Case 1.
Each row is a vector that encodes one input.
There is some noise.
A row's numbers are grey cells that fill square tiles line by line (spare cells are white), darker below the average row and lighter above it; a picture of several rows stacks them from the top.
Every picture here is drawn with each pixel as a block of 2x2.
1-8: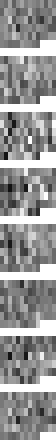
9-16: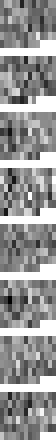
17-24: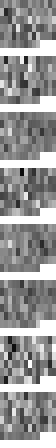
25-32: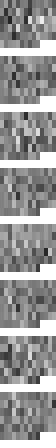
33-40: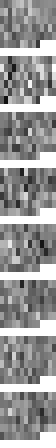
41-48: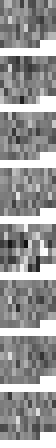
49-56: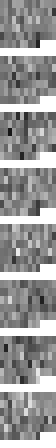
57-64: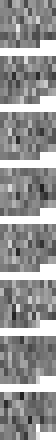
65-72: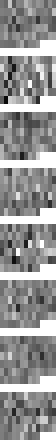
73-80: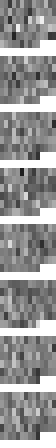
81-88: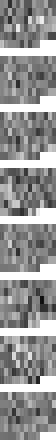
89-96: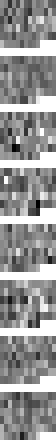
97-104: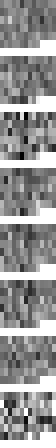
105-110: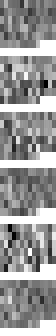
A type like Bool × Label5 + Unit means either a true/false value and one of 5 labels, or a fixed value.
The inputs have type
List2(Line6).
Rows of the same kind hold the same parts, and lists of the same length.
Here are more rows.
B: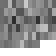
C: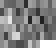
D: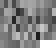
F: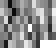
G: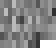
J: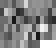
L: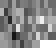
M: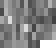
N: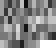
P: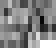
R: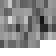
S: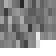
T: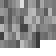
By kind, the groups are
B, C, D, J, M, P, R, S
F
G, L, N, T

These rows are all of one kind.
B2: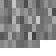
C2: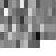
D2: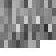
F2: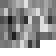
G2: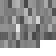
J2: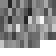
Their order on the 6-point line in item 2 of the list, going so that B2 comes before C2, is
D2, F2, G2, J2, B2, C2.
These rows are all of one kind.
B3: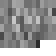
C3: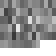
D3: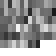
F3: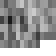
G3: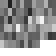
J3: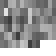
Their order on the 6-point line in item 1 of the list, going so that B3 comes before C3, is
F3, J3, B3, D3, C3, G3.
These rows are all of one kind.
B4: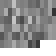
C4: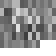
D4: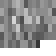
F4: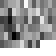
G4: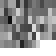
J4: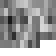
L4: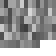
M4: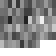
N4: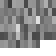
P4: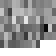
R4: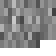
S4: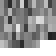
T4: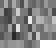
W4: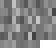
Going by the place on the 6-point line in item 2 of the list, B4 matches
L4, M4, R4 and W4.
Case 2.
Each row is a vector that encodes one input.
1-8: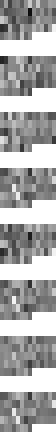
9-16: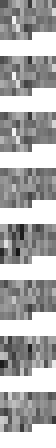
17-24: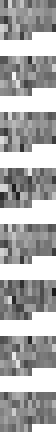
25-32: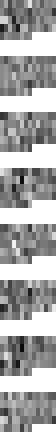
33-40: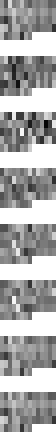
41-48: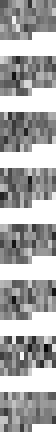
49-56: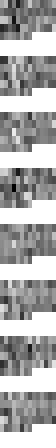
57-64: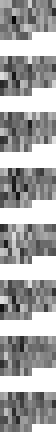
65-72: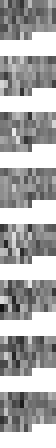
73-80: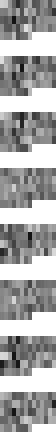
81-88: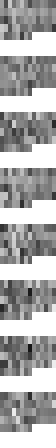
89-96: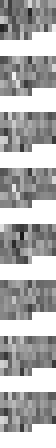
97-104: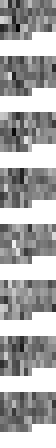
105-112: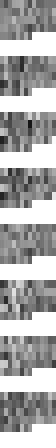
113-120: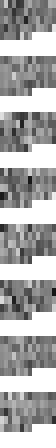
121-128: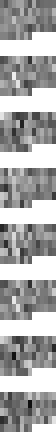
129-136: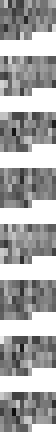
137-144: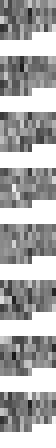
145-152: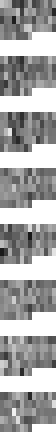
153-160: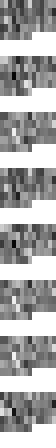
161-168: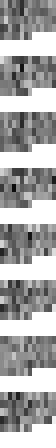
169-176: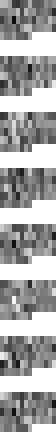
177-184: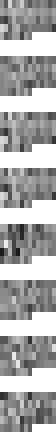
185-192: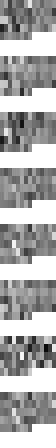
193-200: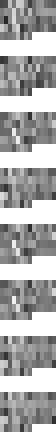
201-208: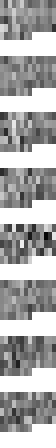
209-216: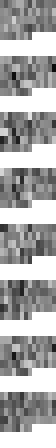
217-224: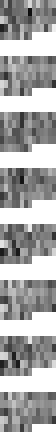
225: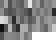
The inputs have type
List2(Line5).
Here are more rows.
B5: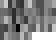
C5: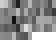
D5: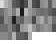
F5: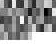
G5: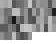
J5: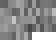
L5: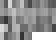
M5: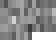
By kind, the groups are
B5, C5, D5, G5
F5
J5, L5, M5

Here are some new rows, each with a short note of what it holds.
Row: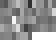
a list of one item
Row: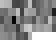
a list of two items
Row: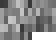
a list of one item
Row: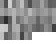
a list of one item
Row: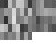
a list of one item
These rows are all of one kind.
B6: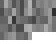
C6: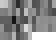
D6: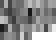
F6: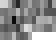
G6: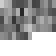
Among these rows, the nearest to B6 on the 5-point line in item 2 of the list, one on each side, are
C6 and G6.
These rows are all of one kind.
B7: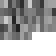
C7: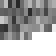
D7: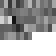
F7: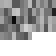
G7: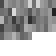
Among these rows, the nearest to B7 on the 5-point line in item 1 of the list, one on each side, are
C7 and D7.
